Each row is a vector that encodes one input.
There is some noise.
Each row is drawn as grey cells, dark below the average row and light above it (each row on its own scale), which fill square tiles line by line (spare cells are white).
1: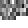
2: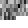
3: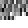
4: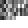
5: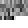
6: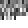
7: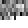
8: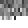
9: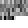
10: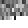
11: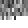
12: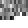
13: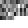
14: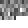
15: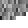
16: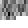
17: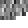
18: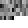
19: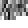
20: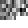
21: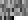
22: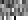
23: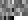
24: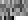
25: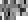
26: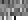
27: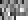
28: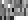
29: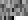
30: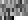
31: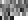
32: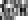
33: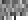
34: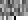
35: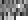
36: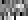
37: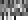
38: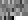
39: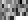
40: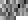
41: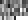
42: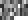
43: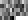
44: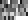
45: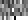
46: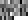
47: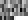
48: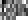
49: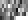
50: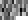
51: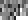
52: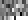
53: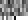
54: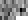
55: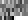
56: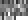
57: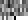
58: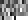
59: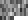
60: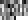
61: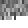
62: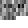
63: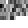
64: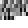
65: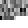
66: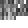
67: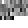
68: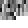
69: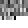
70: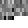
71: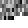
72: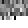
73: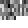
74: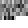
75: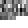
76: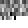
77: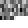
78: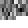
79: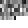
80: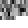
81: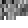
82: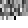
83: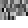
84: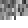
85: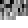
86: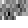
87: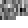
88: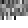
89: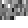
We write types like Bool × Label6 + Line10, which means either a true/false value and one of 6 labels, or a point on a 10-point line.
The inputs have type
Bool × (Circle6 + Label5).
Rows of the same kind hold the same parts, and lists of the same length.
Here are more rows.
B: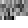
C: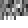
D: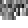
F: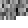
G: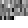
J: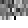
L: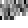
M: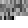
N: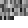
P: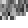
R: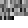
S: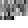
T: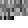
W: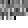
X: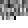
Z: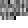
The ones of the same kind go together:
B, D, F, G, L, M, P, S, T, W, X, Z
C, J, N, R

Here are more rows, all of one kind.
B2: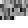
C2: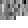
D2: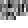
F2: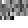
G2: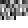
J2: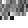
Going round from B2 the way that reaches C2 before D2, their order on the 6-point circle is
B2, F2, J2, C2, G2, D2.
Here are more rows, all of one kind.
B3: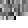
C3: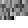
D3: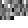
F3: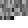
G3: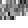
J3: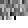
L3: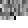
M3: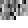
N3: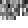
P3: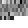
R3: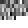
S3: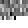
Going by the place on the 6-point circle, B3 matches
D3, J3 and L3.
